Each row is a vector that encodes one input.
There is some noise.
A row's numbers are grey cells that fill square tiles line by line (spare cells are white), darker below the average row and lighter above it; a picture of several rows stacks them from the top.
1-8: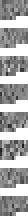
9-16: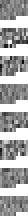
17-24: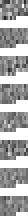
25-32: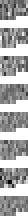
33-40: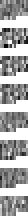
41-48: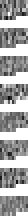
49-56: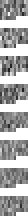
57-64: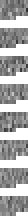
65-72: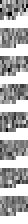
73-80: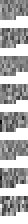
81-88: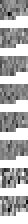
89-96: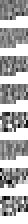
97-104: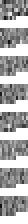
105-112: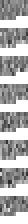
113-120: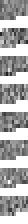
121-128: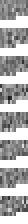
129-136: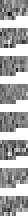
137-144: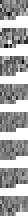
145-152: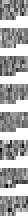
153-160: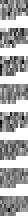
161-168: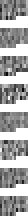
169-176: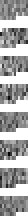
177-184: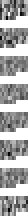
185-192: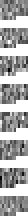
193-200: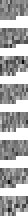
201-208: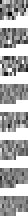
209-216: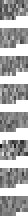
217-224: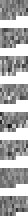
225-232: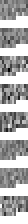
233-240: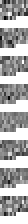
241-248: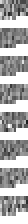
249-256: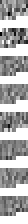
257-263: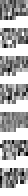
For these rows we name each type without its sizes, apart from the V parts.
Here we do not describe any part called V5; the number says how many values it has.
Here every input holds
a list of items, each a true/false value and a value of V5.
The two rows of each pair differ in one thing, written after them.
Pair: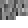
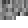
the value of V5 in item 1 of the list
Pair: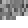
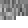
the value of V5 in item 1 of the list
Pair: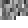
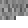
the true/false value in item 1 of the list
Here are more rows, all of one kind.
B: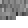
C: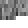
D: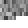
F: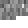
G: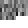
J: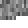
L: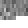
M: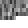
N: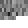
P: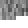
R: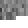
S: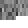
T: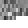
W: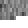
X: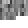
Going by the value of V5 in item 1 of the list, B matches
C, D, G and S.
